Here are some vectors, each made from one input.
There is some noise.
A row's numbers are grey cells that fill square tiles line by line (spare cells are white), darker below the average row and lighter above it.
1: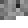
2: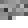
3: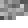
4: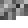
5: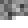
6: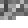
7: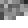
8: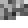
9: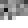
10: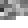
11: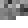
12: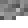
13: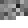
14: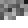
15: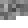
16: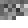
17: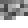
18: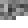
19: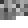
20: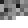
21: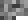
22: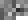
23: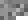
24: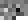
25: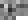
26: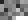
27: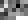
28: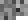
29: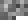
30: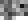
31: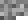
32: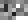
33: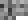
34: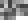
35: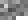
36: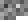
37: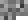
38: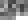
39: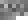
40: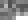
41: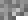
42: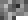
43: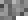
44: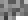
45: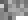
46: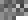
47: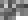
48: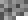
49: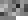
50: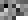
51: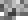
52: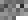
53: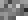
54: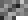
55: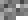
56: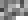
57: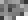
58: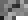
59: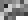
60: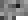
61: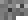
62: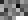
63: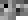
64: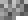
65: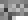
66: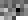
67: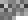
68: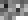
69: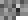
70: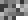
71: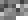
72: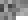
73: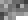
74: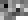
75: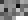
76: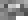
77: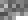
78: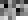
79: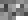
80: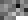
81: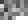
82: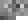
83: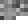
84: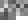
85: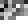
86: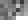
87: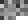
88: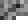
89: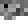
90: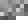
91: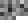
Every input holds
a point on a 9-point line, together with either a point on a 4-point line, or a point on a 9-point line.
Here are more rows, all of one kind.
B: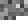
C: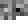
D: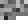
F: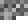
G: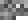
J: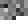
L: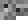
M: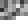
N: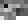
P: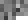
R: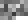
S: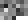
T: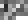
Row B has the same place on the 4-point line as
M and P.
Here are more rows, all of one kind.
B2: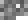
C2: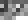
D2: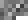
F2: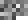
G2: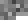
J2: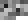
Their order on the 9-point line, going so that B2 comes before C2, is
G2, D2, F2, B2, J2, C2.
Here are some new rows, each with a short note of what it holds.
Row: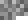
a point on each of two 9-point lines
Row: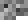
a point on a 4-point line and a point on a 9-point line
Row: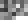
a point on a 4-point line and a point on a 9-point line
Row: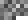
a point on a 4-point line and a point on a 9-point line
